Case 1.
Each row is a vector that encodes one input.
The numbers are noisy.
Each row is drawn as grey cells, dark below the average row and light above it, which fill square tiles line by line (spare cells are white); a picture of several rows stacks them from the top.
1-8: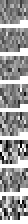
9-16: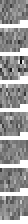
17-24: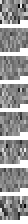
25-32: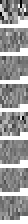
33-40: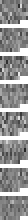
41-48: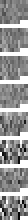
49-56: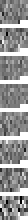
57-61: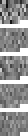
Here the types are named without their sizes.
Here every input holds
a node of a tree, together with either a fixed value, or four true/false values.
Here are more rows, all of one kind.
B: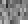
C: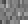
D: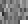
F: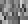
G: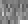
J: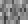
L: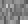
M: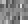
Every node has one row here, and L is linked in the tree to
D and J.
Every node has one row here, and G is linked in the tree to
C.
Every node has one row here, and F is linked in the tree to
B, C and D.
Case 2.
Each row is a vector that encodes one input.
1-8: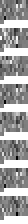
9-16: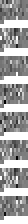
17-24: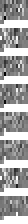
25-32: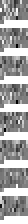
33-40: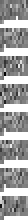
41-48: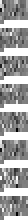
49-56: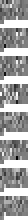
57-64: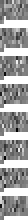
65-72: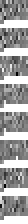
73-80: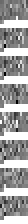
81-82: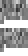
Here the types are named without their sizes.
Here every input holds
a point on a line and a true/false value.
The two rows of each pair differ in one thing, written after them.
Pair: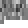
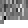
the place on the line
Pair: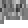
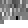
the place on the line
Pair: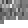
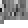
the true/false value
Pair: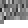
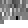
the place on the line
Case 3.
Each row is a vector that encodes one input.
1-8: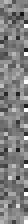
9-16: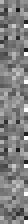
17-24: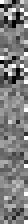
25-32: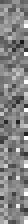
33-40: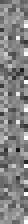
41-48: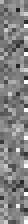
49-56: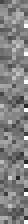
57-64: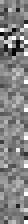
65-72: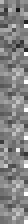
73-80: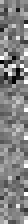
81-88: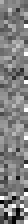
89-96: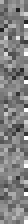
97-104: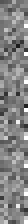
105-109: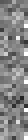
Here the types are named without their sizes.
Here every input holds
a list of points on a line.
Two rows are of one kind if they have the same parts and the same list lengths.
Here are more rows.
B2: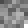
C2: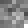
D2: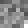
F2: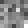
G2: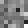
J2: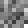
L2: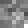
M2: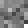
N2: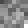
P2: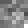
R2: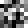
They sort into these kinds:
B2, C2, D2, F2, L2, N2, P2
G2, J2, M2
R2

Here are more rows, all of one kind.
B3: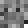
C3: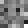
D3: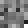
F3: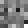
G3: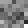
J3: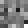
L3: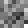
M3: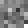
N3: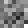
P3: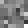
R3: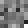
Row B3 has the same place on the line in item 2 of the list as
D3 and R3.
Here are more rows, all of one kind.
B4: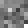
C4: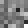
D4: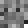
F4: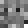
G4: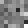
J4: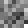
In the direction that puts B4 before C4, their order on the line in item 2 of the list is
D4, B4, F4, C4, J4, G4.
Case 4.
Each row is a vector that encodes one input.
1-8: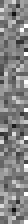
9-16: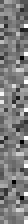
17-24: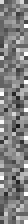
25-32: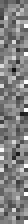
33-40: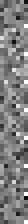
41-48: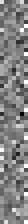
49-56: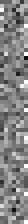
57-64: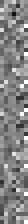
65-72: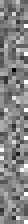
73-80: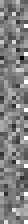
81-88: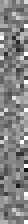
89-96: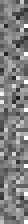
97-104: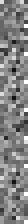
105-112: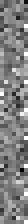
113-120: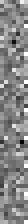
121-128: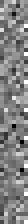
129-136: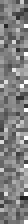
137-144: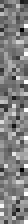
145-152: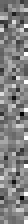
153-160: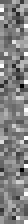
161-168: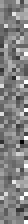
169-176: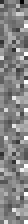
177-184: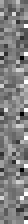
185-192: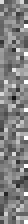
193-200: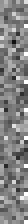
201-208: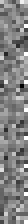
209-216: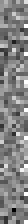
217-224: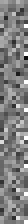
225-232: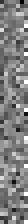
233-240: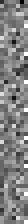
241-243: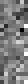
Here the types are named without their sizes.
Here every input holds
either a point on a line, or four true/false values.
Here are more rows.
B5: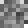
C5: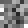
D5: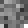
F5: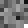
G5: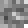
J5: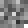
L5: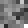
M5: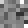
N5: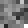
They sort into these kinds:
B5, D5, F5, G5, J5, L5, M5, N5
C5

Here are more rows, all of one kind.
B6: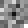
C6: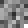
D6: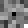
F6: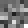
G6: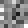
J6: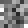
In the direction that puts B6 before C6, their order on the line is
J6, G6, B6, C6, D6, F6.
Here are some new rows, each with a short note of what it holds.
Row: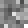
four true/false values
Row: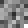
a point on a line
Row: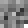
four true/false values
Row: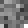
four true/false values
